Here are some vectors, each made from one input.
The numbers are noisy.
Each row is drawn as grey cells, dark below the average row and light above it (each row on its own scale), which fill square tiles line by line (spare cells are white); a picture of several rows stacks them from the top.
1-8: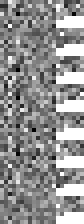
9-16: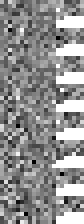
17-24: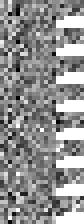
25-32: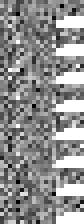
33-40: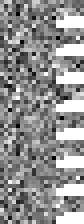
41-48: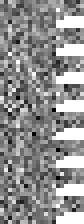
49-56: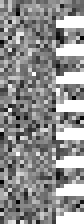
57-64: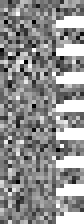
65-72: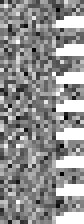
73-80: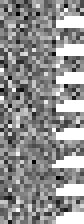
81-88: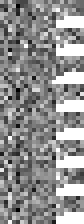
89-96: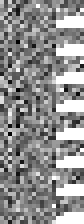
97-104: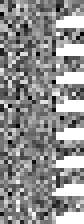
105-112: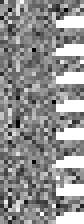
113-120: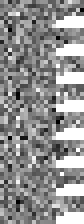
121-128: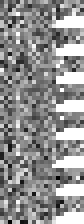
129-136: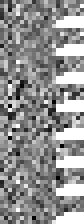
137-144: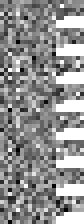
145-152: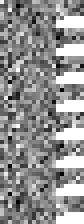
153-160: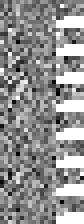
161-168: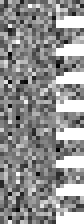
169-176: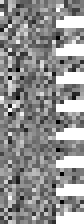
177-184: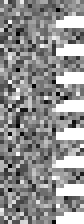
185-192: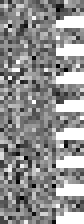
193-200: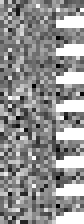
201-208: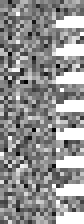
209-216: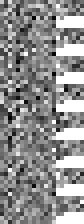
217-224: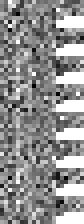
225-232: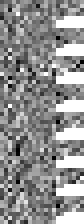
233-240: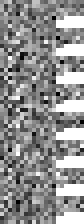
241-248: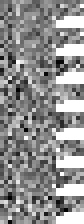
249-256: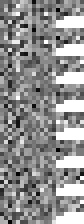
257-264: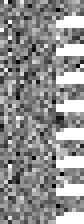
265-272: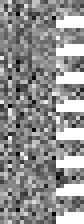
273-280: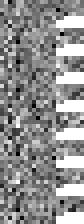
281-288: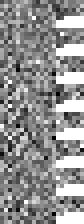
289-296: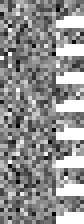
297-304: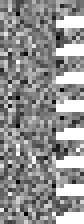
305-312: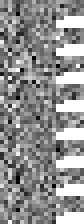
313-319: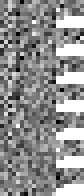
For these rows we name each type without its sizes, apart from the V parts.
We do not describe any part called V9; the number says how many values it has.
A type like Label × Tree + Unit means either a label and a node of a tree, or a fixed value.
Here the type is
Bool × List(Line) × V9.
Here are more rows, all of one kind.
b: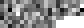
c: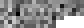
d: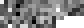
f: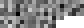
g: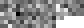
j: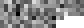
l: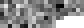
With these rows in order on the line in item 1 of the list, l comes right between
c and d.
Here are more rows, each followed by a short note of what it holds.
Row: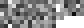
a true/false value and a value of V9, together with the empty list
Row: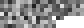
a true/false value and a value of V9, together with the empty list
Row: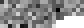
a true/false value and a value of V9, together with a list of one item
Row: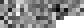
a true/false value and a value of V9, together with the empty list
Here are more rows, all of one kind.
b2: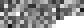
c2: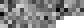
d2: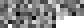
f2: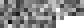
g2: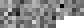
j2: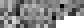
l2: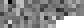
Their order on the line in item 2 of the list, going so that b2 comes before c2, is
j2, b2, g2, d2, l2, c2, f2.
